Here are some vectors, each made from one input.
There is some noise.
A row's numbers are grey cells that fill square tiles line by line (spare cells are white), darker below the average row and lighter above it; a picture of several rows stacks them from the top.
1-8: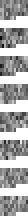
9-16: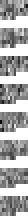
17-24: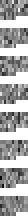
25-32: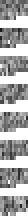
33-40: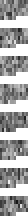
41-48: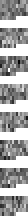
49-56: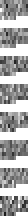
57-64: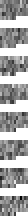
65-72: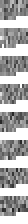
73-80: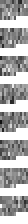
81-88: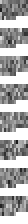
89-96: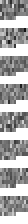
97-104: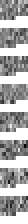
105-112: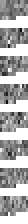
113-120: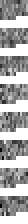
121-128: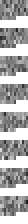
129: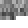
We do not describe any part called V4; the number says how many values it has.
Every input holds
a point on a 6-point line, together with either three true/false values, or a value of V4.
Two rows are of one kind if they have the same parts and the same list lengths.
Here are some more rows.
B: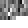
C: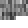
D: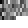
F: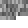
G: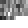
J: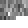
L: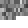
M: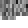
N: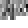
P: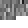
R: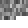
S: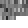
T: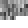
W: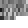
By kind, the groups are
B, C, F, L, P, R, S
D, G, J, M, N, T, W

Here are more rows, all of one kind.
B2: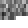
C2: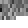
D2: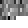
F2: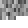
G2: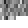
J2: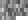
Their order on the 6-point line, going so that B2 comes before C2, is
G2, J2, B2, F2, C2, D2.
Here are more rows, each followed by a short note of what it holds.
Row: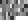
a point on a 6-point line and a value of V4
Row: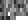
a point on a 6-point line and three true/false values
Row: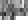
a point on a 6-point line and a value of V4
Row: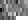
a point on a 6-point line and a value of V4
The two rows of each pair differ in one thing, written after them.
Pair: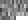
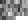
the value of V4
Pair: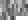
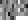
the value of V4
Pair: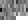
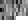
the value of V4
